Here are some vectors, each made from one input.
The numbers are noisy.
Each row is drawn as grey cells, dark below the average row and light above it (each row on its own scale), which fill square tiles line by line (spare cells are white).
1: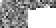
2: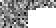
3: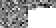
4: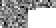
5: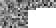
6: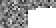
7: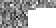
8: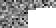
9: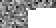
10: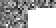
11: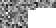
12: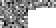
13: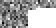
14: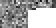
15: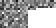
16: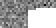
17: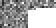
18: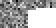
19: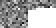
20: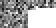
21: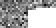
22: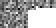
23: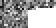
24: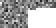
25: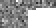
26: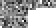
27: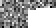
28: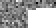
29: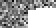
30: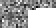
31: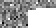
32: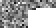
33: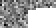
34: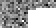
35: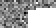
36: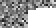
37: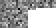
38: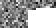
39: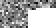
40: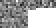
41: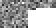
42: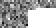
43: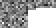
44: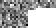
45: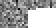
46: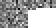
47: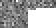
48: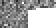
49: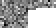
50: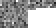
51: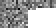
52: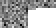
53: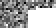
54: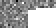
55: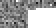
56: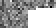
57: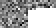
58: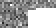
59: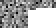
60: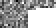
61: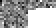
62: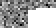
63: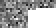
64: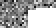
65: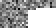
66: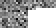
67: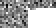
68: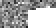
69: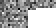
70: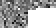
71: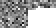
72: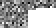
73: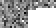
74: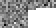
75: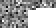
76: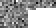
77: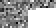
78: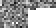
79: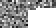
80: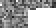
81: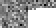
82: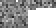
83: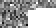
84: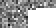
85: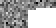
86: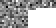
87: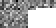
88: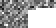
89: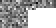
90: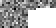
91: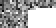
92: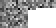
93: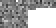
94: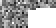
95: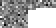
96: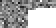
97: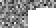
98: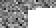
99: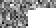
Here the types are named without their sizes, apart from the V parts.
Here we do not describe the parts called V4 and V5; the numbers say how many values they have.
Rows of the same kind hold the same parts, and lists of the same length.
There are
4 kinds of row.
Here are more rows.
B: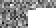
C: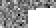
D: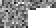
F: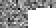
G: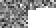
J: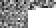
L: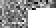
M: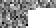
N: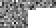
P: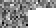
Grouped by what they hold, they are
B, M, P
C, G
D, L, N
F, J

